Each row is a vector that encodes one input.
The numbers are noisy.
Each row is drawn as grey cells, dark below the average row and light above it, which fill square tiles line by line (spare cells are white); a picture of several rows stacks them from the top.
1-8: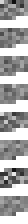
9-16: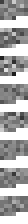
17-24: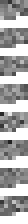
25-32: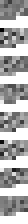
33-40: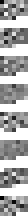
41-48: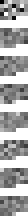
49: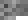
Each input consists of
one of 7 labels, together with either a fixed value, or three true/false values.
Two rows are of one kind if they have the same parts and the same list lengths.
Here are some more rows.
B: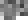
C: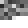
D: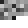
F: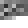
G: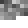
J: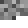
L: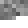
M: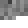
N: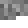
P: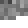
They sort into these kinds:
B, D, F, G, J, M, P
C, L, N

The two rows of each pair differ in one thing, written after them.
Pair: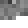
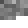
the label
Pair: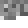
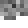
the label
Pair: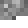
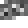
one of the three true/false values
